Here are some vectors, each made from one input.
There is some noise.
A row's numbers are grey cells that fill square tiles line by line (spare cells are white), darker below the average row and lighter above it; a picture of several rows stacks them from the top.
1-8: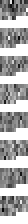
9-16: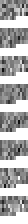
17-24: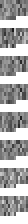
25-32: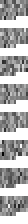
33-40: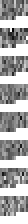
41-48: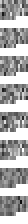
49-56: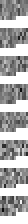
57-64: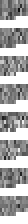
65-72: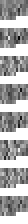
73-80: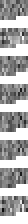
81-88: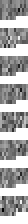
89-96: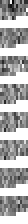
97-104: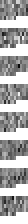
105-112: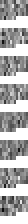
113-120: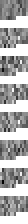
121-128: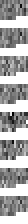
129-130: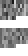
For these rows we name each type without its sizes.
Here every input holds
either three true/false values, or a list of points on a line.
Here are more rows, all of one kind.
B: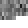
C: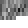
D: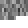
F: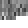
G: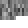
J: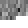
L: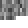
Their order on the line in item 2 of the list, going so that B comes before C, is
L, F, B, C, J, G, D.
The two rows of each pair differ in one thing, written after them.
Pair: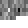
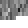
the place on the line in item 2 of the list
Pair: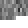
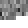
the place on the line in item 1 of the list
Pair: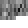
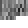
the place on the line in item 2 of the list
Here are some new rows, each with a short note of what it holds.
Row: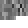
a list of two items
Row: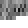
a list of two items
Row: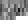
a list of two items
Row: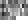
three true/false values
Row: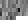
a list of two items
